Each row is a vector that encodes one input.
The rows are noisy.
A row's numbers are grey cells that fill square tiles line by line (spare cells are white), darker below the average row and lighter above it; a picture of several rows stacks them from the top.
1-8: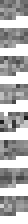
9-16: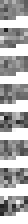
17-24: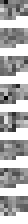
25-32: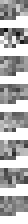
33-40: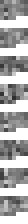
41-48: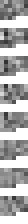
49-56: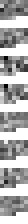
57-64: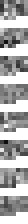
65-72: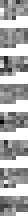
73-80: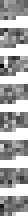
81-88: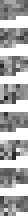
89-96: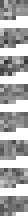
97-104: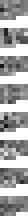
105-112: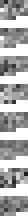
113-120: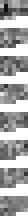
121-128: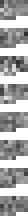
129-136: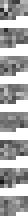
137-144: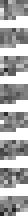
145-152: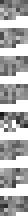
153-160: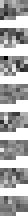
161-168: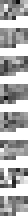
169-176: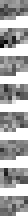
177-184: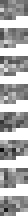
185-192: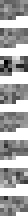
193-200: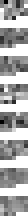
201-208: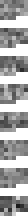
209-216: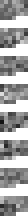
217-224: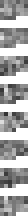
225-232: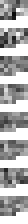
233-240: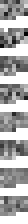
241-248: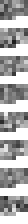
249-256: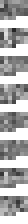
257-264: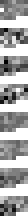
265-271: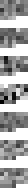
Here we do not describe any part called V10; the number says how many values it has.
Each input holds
a list of up to two items, each a true/false value and a value of V10.
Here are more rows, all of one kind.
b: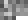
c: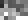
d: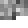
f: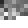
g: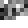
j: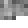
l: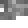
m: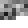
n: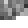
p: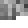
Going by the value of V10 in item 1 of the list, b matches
f, g and l.
